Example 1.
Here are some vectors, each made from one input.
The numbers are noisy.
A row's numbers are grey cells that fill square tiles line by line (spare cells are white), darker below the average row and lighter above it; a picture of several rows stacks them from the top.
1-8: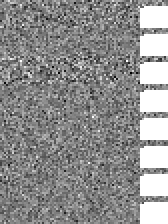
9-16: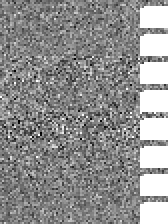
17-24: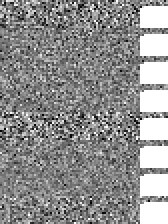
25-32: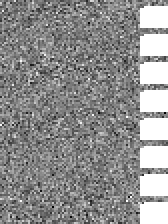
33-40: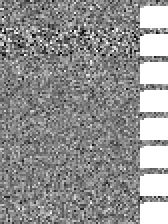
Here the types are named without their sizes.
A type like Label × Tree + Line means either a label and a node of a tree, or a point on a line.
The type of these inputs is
Tree + Unit.
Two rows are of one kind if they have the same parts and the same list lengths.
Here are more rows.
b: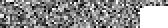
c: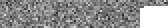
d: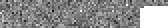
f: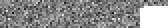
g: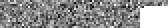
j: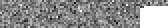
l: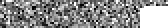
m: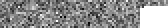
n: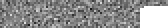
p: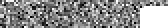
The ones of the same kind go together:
b, l, p
c, d, f, g, j, m, n

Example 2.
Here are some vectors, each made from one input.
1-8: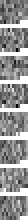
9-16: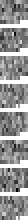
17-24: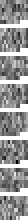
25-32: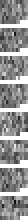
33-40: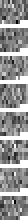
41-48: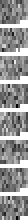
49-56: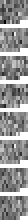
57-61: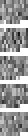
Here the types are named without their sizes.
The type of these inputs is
Bool × Bool × Bool.
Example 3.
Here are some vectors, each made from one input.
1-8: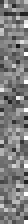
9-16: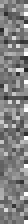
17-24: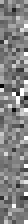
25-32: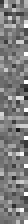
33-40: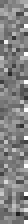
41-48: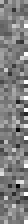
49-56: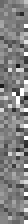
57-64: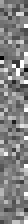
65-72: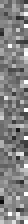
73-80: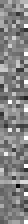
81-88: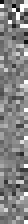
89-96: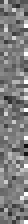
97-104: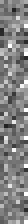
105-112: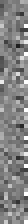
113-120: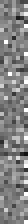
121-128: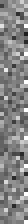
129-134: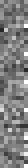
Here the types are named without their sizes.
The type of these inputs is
Bool × Bool × Bool + Unit.
